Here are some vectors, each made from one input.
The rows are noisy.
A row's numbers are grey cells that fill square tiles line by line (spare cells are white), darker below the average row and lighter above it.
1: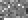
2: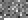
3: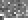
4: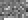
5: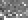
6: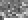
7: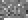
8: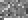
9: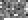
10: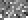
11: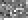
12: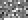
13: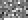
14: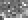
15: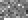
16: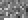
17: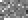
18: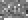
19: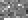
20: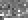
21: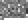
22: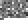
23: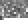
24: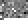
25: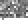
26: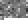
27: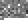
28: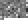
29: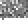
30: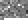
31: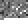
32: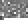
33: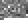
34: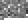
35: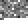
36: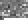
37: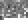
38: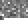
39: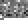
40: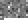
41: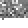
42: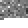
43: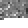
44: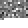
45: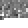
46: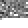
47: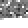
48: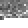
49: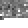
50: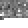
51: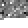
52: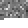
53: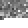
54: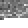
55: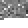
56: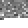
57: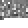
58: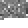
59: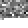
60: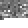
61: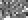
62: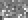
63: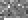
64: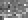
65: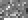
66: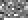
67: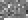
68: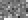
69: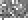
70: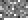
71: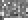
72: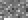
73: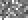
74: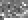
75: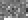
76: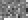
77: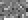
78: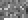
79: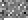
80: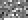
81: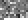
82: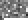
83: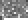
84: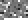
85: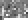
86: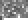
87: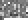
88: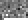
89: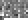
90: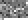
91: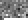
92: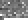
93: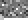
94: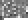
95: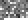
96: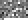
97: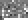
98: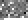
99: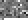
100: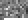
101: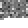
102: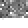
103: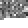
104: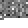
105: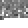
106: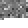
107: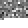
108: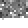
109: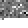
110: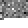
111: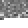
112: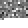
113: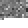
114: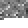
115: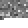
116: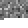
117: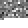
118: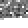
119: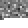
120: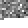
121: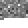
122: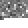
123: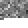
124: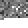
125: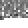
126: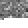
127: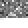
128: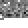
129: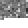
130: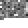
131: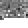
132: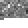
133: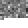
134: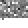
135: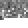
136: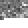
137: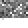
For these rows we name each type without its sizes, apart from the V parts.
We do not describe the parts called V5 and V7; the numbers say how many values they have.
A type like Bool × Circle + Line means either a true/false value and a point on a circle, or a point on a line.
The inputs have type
List(Circle) + V5 × V7.
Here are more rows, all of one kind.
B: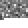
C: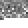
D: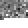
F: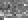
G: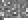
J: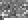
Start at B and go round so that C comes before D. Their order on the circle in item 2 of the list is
B, G, C, F, J, D.
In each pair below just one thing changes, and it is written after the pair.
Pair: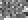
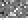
the value of V7
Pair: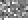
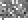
the value of V5
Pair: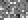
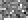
the value of V5
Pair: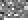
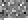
the value of V5
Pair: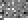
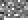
the value of V5
